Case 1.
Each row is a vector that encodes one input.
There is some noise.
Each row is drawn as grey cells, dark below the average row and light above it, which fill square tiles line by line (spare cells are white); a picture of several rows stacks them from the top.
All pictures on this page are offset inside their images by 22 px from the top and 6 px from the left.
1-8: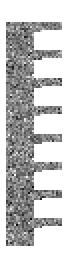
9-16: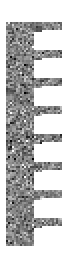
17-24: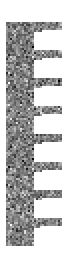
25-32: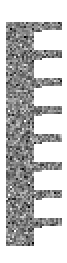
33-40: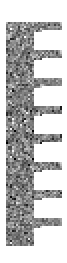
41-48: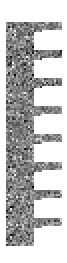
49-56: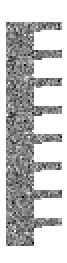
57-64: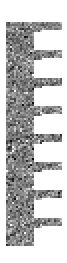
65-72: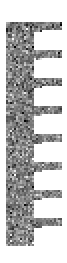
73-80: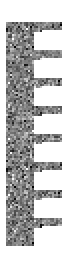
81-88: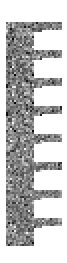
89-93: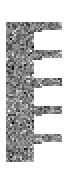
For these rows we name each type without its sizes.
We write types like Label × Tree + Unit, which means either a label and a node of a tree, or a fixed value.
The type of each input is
Bool × Tree × (Tree + Unit).
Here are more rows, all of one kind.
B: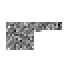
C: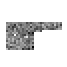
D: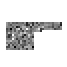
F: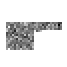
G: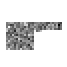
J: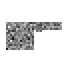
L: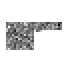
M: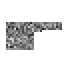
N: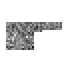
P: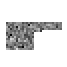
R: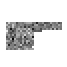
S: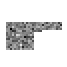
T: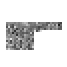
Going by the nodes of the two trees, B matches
F, G, L and T.
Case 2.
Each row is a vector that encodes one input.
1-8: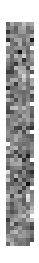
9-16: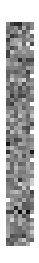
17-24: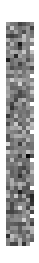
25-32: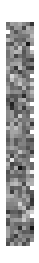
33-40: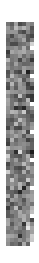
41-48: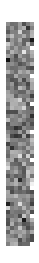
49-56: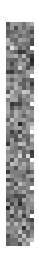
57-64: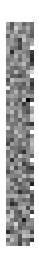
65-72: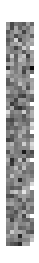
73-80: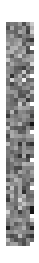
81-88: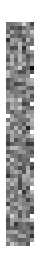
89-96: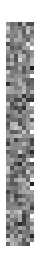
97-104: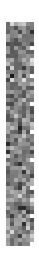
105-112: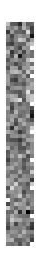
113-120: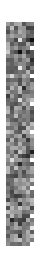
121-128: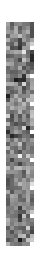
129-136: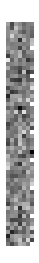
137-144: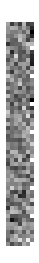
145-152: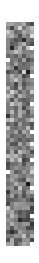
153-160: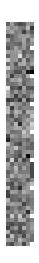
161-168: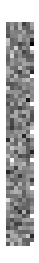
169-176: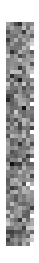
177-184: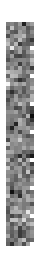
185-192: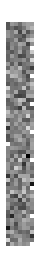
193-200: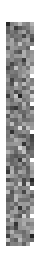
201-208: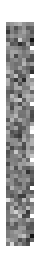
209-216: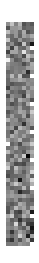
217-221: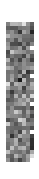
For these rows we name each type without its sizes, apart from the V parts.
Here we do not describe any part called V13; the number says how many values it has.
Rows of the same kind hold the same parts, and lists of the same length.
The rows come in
2 kinds.
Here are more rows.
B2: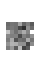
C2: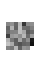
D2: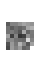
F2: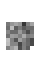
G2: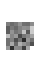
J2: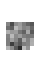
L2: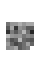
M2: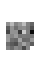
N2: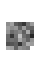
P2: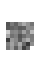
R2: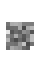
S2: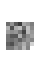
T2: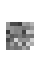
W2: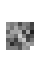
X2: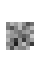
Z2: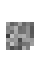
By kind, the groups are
B2, C2, D2, F2, G2, L2, M2, P2, R2, X2
J2, N2, S2, T2, W2, Z2

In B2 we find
a node of a tree and four true/false values.
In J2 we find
a node of a tree and a value of V13.
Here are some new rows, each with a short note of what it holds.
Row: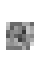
a node of a tree and a value of V13
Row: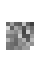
a node of a tree and a value of V13
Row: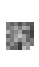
a node of a tree and a value of V13
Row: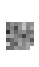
a node of a tree and four true/false values
